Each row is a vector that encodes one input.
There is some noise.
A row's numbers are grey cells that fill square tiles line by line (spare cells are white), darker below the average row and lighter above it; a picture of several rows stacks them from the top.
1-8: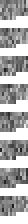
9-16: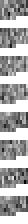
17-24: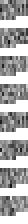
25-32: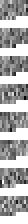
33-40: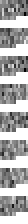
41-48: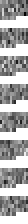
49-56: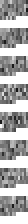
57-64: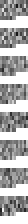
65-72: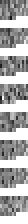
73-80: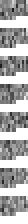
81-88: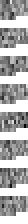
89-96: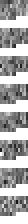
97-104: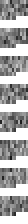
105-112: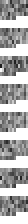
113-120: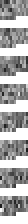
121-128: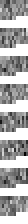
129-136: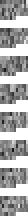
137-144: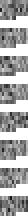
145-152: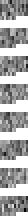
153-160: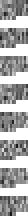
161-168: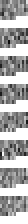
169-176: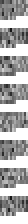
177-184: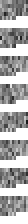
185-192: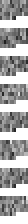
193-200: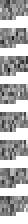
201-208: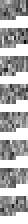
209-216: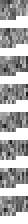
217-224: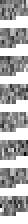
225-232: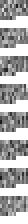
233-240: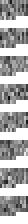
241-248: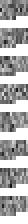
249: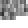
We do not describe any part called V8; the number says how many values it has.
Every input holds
either a fixed value, or a node of a 14-node tree, or a true/false value and a value of V8.
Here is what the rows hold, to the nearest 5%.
About 5% of them hold a fixed value. About 45% of them hold a node of a 14-node tree. The rest hold a true/false value and a value of V8.
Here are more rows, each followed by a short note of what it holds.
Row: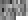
a true/false value and a value of V8
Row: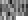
a node of a 14-node tree
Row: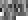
a node of a 14-node tree
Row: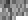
a true/false value and a value of V8
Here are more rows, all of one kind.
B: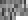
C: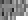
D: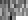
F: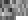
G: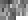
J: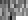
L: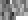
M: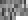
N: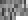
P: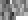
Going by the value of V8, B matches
D, J, M and N.
